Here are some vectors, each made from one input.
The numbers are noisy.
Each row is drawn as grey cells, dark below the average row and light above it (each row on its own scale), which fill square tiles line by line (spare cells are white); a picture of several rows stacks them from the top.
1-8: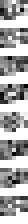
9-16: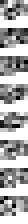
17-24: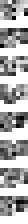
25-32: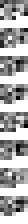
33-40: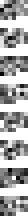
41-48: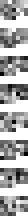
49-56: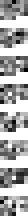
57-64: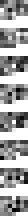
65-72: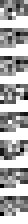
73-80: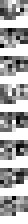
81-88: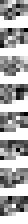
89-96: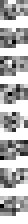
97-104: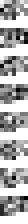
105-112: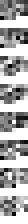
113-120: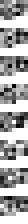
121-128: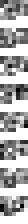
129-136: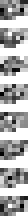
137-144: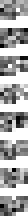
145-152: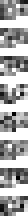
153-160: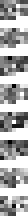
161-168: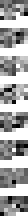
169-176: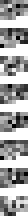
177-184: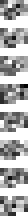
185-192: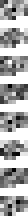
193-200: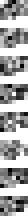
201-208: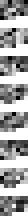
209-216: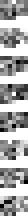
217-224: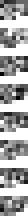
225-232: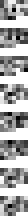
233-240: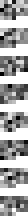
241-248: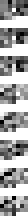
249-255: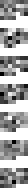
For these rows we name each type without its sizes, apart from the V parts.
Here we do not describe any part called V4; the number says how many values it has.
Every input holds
a true/false value, together with either a point on a line, or a value of V4.
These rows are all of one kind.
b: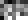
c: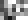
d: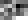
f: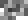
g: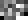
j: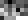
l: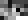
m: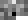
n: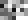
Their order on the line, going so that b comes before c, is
b, j, d, n, f, c, l, g, m.
